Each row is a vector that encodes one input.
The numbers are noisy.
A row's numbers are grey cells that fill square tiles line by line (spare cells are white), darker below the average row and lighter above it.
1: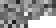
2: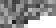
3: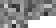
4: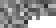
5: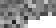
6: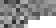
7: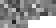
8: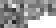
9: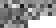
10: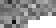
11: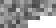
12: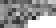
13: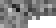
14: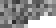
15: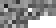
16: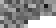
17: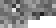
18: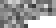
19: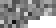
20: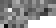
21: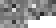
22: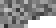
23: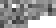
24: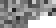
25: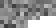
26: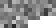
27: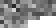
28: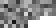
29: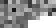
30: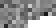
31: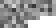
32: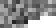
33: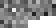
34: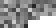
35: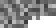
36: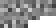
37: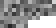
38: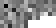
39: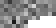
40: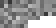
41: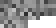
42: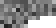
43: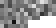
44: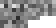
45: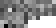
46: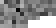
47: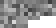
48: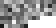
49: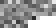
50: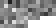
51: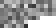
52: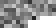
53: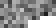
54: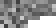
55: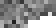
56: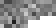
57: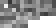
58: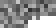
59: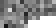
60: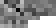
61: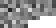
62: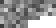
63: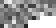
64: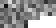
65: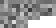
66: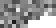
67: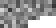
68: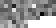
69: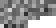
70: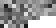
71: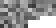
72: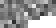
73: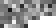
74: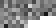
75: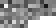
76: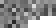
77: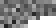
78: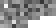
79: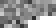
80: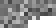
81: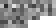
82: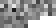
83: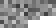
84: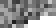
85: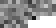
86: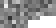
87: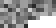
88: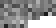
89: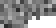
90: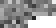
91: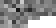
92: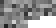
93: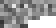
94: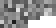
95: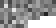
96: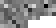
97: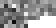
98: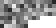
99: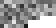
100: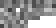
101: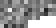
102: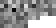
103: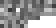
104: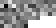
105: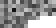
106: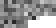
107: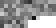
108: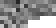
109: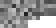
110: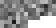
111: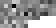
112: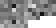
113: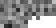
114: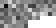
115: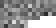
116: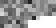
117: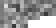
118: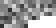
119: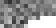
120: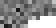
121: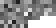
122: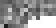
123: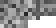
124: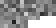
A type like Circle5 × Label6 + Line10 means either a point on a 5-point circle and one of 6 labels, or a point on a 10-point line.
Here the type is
Circle5 × (Circle5 + Label8).
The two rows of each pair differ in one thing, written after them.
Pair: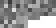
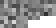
the place on the 5-point circle
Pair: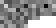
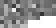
the label
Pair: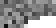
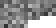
the place on the 5-point circle
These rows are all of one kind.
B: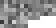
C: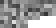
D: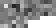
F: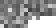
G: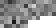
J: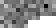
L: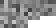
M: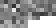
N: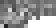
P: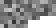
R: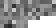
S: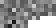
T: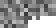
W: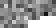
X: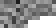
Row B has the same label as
C, F, L and X.
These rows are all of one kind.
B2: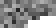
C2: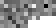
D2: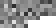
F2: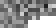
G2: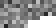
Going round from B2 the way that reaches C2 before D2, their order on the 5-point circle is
B2, C2, G2, D2, F2.
